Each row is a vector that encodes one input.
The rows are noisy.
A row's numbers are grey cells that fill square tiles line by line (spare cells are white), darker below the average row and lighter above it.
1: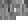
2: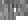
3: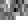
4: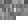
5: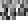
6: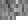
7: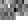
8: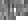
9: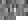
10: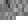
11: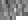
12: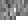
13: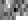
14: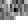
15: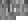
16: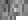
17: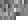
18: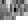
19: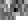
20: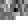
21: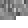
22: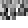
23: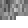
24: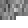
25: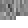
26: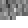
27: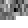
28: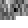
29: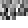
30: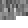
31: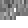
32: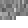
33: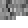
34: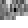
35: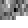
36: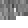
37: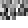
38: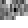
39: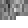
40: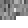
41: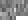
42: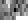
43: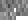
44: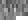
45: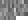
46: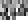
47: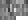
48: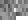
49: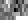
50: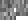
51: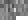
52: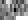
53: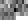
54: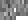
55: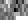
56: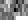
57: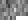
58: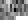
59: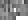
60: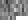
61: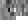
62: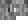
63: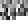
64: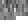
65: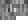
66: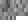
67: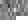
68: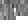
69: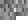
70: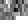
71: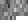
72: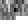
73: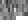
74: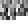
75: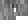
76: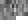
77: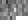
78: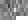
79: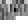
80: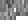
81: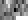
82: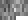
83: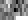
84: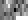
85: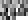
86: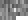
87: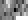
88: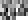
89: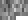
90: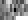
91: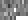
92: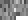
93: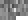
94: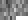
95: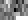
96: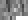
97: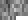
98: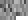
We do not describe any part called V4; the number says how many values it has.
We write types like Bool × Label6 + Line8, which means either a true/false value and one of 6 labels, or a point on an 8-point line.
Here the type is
List2(Bool × V4).
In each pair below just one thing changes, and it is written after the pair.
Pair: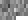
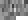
the true/false value in item 1 of the list
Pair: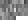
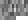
the value of V4 in item 1 of the list
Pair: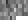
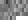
the value of V4 in item 1 of the list
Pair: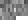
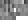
the value of V4 in item 2 of the list
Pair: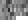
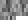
the true/false value in item 1 of the list
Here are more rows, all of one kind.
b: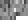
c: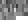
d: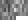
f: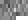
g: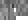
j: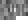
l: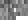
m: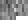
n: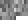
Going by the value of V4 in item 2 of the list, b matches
d and j.
